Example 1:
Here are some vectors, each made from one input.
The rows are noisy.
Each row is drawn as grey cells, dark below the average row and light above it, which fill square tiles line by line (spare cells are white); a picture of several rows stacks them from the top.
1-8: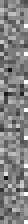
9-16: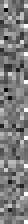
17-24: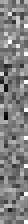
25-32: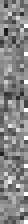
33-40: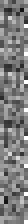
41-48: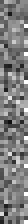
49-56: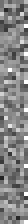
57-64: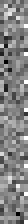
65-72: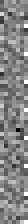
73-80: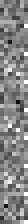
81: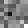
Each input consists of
one of 5 labels and one of 10 labels.
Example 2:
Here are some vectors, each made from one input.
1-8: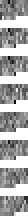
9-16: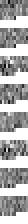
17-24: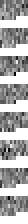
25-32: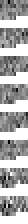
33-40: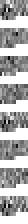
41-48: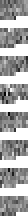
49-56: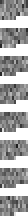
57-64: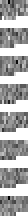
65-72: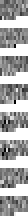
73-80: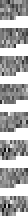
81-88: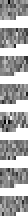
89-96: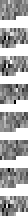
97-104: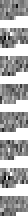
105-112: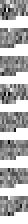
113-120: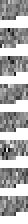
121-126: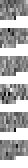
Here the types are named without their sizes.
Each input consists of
a point on a line, together with either a fixed value, or four true/false values.
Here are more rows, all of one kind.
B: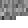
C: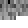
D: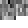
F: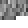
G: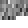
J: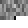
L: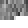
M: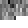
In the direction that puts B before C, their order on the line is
G, L, F, J, B, M, C, D.
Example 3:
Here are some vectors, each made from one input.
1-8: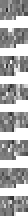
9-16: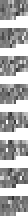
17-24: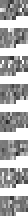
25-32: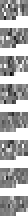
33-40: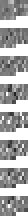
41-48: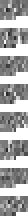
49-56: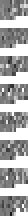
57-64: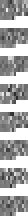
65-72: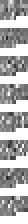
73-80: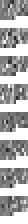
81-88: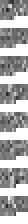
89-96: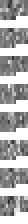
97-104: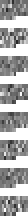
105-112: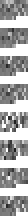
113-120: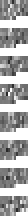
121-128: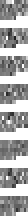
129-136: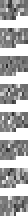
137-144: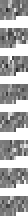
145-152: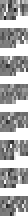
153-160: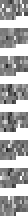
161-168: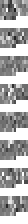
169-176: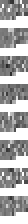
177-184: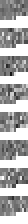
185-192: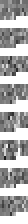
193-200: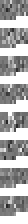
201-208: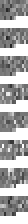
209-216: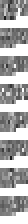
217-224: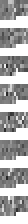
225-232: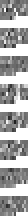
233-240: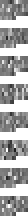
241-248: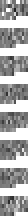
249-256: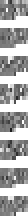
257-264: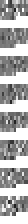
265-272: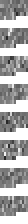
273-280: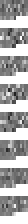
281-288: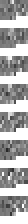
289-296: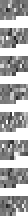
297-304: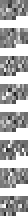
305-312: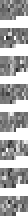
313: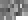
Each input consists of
either a node of a 15-node tree, or three true/false values.
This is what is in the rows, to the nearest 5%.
About 60% of them hold a node of a 15-node tree. The rest hold three true/false values.
